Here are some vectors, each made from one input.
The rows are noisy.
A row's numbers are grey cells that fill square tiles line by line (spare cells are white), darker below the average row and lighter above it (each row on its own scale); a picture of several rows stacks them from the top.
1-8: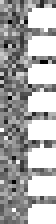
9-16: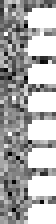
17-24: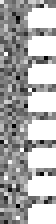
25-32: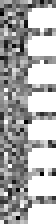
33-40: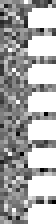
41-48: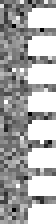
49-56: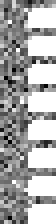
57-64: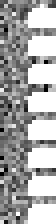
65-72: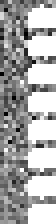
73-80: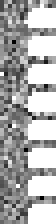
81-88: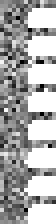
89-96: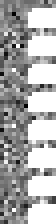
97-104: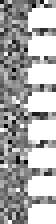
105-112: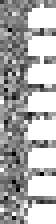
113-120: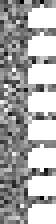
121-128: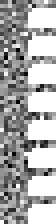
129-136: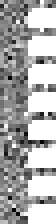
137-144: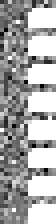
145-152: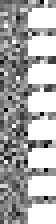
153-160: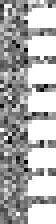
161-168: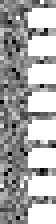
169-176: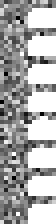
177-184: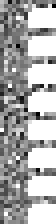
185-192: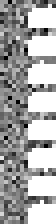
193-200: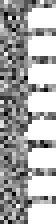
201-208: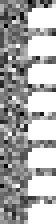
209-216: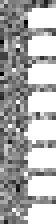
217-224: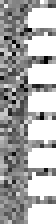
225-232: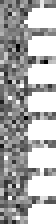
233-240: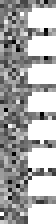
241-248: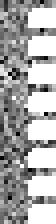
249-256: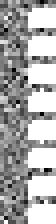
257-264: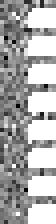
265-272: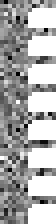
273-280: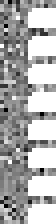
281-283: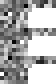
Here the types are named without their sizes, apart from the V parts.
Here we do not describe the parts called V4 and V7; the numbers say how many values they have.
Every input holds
a label, four true/false values, a value of V4 and a value of V7.
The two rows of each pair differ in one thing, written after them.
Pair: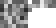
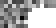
the value of V7
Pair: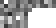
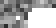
the label
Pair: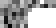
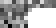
the value of V7
